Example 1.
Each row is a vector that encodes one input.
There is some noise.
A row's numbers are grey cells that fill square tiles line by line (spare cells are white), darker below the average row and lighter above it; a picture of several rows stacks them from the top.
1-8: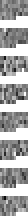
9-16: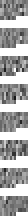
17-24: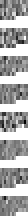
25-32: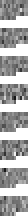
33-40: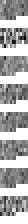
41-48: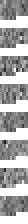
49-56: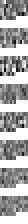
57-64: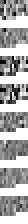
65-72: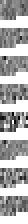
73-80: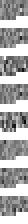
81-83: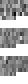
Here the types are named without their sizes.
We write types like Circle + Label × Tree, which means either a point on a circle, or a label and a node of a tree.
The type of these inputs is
Bool × Bool × Bool + Unit.
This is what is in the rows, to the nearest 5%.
About 5% of them hold a fixed value. The rest hold three true/false values.
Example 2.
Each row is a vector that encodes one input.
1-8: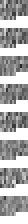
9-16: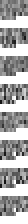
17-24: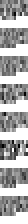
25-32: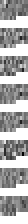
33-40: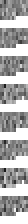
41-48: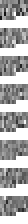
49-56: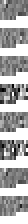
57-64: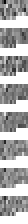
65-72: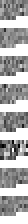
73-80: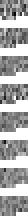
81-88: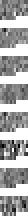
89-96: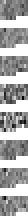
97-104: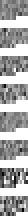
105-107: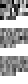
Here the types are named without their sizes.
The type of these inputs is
Bool × Bool × Bool + Unit.
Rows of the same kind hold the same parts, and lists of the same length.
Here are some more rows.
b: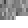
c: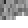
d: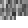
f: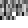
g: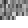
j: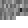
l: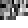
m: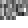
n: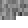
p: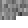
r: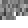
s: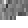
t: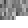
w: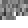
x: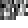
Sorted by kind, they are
b, c, d, f, g, j, m, n, p, r, s, t, w
l, x

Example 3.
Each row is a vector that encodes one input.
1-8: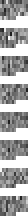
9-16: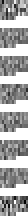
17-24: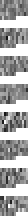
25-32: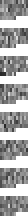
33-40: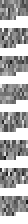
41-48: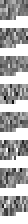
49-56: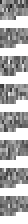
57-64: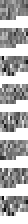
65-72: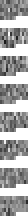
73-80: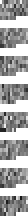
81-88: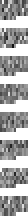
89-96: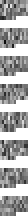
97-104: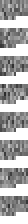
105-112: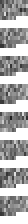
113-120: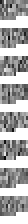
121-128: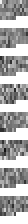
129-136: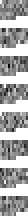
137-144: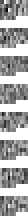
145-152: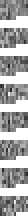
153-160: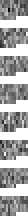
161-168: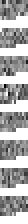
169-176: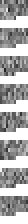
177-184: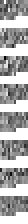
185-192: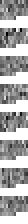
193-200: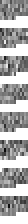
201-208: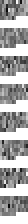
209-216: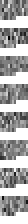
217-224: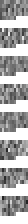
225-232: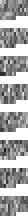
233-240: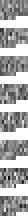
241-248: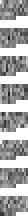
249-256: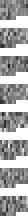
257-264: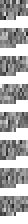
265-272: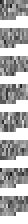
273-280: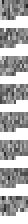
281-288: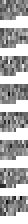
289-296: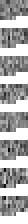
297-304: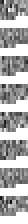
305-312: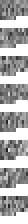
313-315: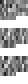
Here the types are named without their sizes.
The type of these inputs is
Tree.
